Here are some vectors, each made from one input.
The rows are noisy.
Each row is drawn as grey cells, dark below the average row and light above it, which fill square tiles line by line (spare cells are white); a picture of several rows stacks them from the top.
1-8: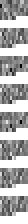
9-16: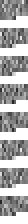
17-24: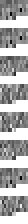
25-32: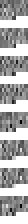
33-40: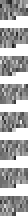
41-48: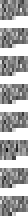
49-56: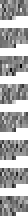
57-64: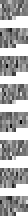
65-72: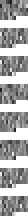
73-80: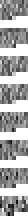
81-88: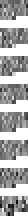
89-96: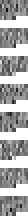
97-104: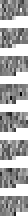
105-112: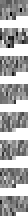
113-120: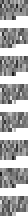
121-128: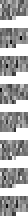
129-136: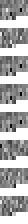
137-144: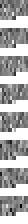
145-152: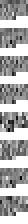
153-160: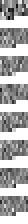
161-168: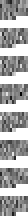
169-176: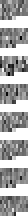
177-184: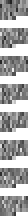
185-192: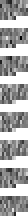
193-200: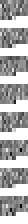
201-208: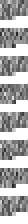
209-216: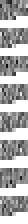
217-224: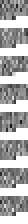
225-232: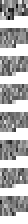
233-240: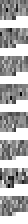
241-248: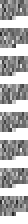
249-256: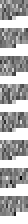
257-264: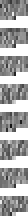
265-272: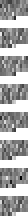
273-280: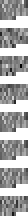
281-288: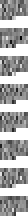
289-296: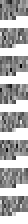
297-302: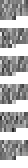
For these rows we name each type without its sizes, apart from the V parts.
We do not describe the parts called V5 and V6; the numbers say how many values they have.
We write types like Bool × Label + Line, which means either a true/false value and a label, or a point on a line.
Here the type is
Bool × Bool × Bool × V5 + Label × V6 + Unit.
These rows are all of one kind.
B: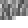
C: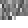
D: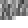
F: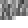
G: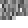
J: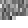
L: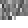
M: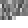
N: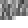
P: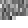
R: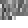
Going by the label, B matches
D, F and N.
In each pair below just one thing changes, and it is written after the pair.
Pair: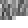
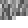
the value of V6
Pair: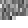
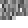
the label
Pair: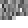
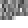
the value of V6
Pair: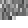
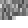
the value of V6
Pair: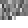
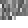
the value of V6
